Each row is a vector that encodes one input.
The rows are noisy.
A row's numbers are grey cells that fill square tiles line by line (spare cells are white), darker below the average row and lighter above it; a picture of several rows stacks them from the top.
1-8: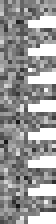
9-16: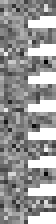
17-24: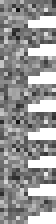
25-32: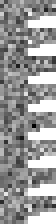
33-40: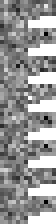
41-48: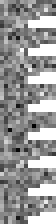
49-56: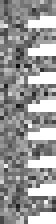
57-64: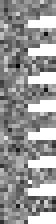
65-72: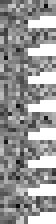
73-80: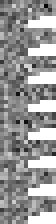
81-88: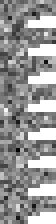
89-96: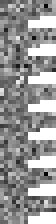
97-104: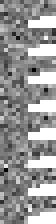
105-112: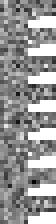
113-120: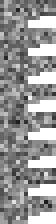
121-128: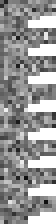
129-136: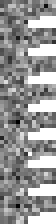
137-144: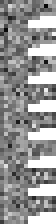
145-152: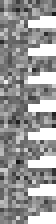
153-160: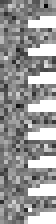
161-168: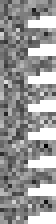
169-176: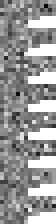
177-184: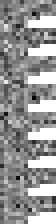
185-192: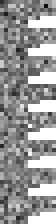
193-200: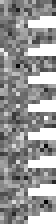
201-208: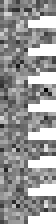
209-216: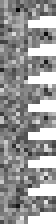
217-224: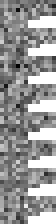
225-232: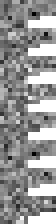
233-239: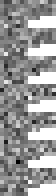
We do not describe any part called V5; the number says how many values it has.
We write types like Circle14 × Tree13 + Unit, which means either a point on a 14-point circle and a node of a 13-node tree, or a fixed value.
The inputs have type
Bool × Circle9 + (Circle11 + Unit) × V5.
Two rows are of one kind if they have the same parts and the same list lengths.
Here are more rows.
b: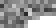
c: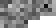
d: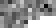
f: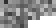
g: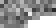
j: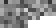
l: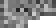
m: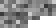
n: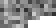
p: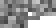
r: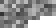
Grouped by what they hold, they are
b, d, g, m, p, r
c, f, j
l, n

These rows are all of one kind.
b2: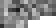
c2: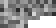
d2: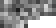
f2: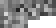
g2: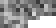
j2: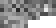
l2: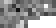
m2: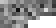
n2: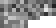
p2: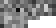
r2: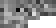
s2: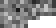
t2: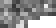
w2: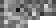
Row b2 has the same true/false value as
d2, l2 and t2.
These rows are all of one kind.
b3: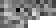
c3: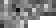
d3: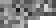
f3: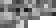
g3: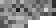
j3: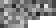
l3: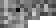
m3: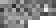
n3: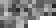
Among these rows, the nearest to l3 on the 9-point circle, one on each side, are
b3 and c3.
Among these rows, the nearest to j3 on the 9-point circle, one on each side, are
c3 and d3.
